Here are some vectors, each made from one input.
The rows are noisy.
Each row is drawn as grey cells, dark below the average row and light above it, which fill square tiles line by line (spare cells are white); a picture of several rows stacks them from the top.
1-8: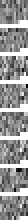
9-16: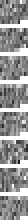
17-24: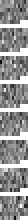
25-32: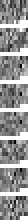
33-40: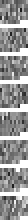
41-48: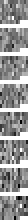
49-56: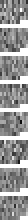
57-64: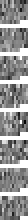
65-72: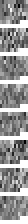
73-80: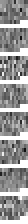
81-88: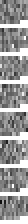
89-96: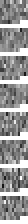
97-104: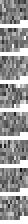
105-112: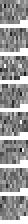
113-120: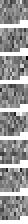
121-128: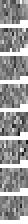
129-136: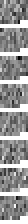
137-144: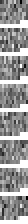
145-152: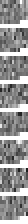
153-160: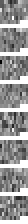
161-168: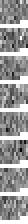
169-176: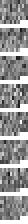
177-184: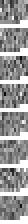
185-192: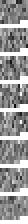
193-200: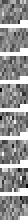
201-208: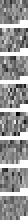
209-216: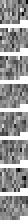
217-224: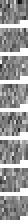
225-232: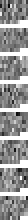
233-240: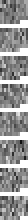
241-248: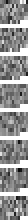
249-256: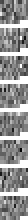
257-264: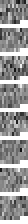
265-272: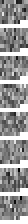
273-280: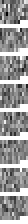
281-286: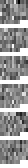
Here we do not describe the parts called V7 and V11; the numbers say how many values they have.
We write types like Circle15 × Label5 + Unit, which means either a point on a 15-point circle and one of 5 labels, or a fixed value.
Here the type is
(Circle5 + (Circle10 + Line6) × V7) × V11.
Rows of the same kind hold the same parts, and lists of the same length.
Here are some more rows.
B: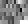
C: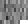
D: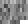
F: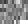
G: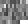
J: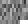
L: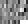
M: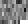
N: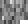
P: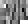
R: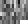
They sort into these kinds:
B, D, J, N, P
C, F, G
L, M, R

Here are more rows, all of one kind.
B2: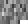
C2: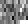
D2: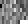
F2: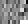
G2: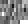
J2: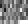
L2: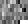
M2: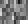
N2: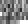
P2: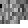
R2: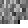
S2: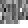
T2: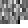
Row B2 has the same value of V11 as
G2, L2 and N2.
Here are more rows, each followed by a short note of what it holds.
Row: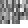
a point on a 5-point circle and a value of V11
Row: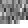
a point on a 5-point circle and a value of V11
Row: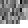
a point on a 10-point circle, a value of V7 and a value of V11
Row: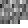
a point on a 5-point circle and a value of V11
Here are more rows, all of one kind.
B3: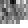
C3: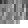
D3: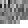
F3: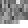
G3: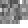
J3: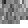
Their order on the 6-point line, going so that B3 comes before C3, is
B3, C3, G3, D3, F3, J3.
